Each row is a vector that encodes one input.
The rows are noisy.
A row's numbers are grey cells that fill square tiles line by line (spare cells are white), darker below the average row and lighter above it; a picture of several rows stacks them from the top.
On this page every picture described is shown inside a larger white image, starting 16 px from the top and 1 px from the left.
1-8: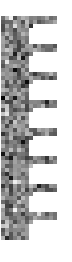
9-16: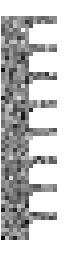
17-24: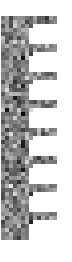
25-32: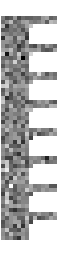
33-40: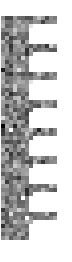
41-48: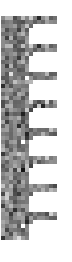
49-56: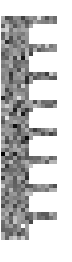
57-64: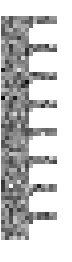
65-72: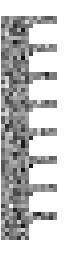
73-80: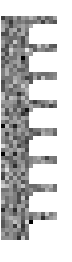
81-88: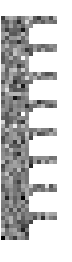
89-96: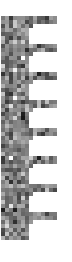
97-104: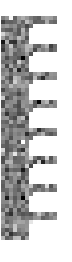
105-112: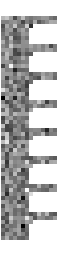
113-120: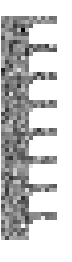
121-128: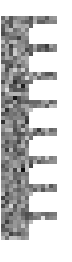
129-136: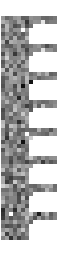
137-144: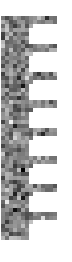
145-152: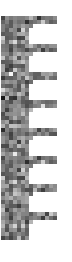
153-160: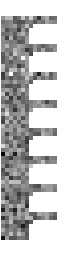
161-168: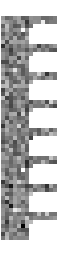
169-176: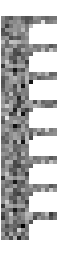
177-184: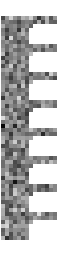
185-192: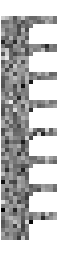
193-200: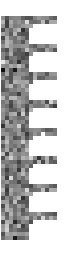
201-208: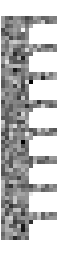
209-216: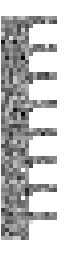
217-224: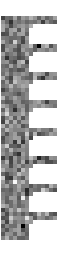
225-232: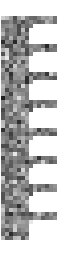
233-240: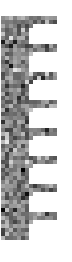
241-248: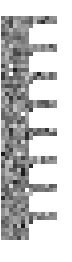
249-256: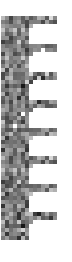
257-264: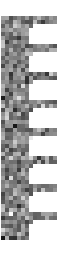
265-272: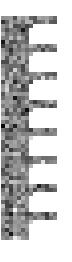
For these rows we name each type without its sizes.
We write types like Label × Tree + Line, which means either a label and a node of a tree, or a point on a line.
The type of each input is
Label × (Label + Line).
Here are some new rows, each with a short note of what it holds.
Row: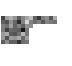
two labels
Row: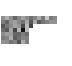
two labels
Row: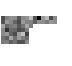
two labels
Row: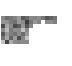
a label and a point on a line
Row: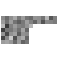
two labels
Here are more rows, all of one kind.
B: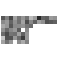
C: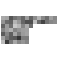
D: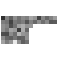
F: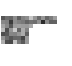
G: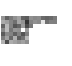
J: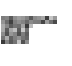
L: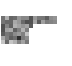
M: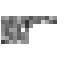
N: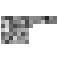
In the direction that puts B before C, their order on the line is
N, B, G, M, L, D, J, F, C.
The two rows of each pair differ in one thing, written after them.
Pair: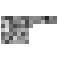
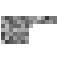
the place on the line
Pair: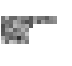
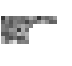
the label
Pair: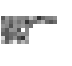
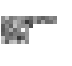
the label
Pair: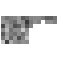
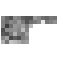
the label
